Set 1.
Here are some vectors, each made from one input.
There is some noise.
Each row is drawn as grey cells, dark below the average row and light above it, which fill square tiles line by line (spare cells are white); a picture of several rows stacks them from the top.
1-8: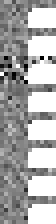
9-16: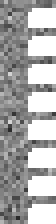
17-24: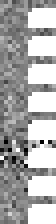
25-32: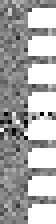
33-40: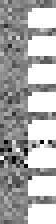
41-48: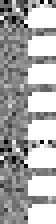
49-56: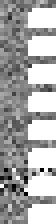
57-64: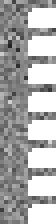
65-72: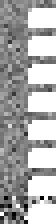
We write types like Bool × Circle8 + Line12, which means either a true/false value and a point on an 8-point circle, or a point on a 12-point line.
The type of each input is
Bool × Bool × Bool × Bool × Label9 + Unit.
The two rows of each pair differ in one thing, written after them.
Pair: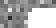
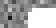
one of the four true/false values
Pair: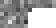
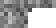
one of the four true/false values
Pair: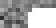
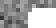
one of the four true/false values
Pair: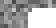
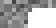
one of the four true/false values
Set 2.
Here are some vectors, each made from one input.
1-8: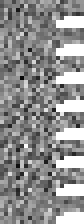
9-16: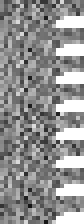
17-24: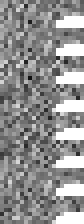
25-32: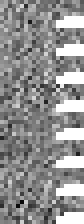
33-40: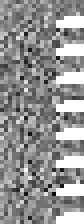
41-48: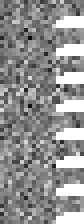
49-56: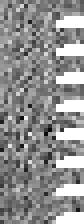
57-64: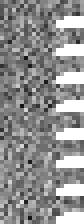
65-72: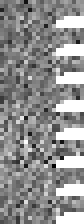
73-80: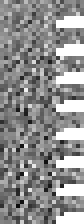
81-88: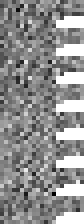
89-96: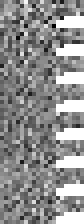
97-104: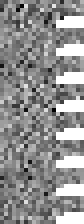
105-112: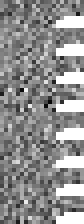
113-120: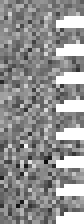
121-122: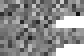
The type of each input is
(Bool × Bool × Bool + Unit) × Line12.
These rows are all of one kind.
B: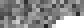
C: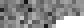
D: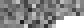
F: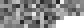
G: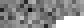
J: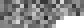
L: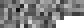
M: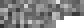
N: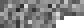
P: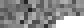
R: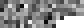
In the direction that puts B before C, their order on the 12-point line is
F, J, D, B, P, C, G, M, N, L, R.
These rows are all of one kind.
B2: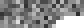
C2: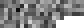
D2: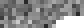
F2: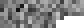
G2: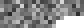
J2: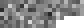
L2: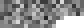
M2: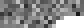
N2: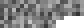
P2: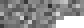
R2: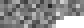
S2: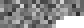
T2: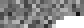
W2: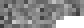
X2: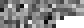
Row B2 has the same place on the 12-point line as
G2, L2, M2 and S2.
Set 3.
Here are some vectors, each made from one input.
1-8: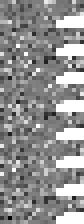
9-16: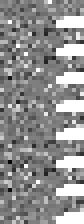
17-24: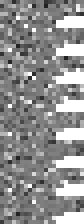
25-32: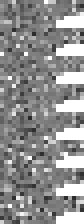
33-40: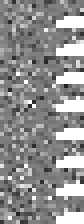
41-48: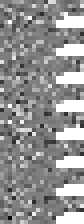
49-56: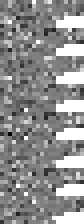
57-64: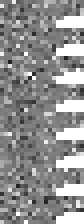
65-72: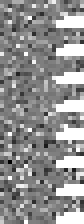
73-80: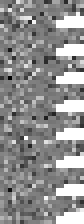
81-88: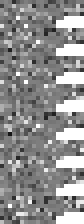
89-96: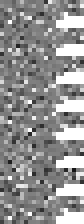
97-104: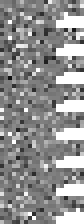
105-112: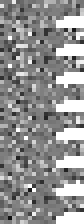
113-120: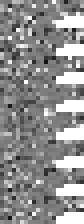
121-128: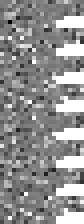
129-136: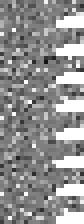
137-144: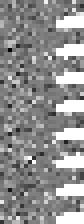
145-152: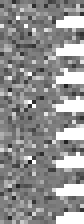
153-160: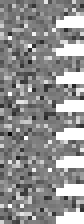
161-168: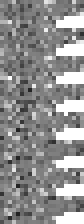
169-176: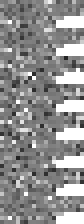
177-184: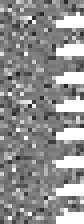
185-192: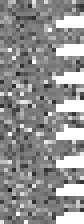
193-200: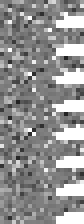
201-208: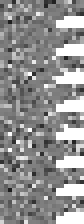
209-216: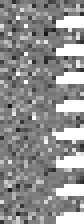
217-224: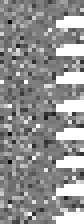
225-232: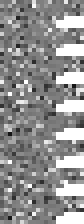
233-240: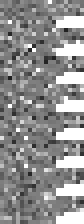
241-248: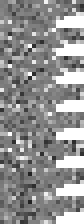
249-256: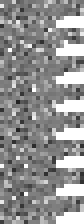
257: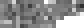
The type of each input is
(Bool × Bool × Bool + Unit) × Line20.
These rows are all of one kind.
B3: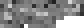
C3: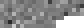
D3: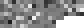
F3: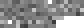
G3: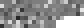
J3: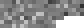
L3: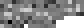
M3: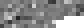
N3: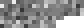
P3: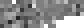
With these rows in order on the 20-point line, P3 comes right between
M3 and N3.
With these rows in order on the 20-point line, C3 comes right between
J3 and M3.
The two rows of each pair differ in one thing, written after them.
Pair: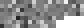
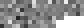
one of the three true/false values
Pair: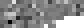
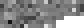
one of the three true/false values
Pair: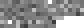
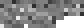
the place on the 20-point line
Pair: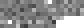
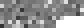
one of the three true/false values
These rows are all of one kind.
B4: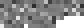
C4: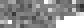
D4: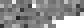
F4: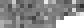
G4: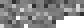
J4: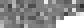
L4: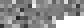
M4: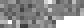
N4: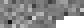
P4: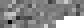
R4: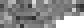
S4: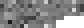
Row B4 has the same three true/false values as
F4, G4, J4 and M4.
